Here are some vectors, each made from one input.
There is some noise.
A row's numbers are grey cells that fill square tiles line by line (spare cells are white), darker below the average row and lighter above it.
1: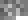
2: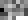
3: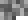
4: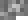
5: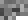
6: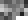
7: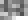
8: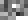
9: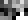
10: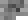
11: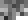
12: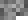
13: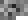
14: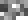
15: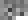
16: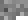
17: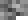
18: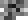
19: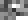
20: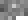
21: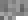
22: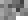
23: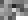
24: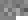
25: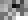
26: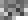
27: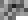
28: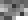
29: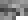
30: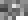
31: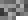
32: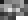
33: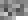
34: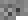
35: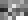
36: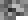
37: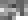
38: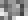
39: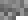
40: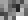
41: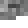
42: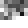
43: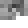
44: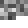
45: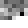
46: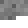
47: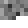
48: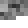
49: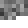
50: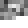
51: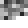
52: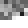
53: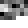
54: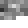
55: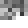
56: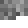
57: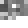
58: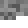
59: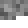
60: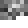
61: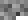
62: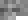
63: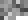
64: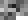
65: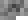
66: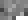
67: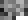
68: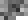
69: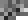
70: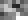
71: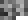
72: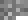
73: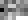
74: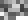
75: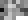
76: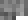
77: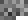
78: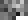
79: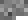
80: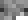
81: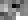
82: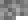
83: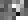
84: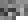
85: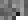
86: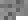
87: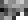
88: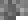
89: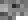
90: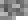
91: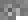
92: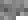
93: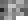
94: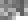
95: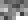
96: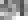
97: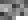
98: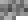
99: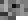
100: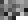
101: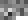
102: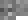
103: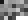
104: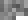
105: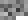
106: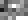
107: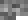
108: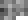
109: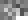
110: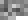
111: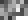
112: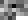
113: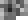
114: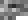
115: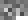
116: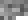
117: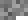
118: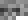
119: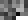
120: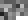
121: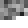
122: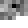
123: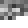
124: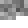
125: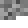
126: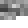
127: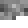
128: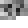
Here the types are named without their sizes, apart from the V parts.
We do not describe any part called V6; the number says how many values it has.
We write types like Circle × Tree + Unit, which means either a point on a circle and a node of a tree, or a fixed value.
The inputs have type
Bool × List(V6) + Line.
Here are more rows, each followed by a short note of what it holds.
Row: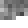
a point on a line
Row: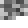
a true/false value, together with a list of one item
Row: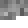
a true/false value, together with a list of one item
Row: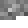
a true/false value, together with the empty list
